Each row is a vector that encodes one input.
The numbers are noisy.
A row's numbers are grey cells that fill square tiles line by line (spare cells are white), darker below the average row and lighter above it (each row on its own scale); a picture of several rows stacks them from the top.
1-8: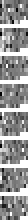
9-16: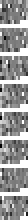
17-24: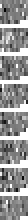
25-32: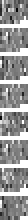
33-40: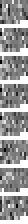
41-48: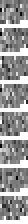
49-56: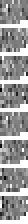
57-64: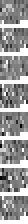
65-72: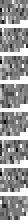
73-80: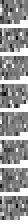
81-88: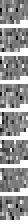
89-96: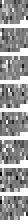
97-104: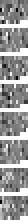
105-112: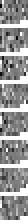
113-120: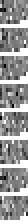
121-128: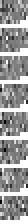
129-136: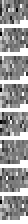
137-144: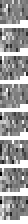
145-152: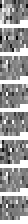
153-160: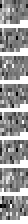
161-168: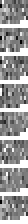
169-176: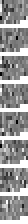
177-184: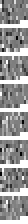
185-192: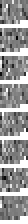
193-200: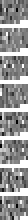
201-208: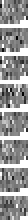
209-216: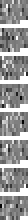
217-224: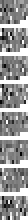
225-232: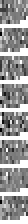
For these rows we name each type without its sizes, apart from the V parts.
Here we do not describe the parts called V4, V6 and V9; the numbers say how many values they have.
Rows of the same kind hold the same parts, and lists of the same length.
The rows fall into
5 kinds.
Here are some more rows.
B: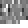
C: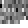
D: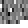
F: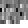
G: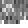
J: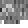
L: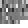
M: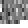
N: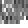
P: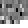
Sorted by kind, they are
B
C, P
D, M
F, G, J, N
L

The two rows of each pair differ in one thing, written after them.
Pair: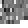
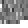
the value of V9
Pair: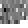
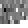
the value of V6
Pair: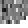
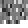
the value of V9
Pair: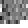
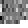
the value of V6
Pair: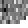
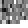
the value of V9
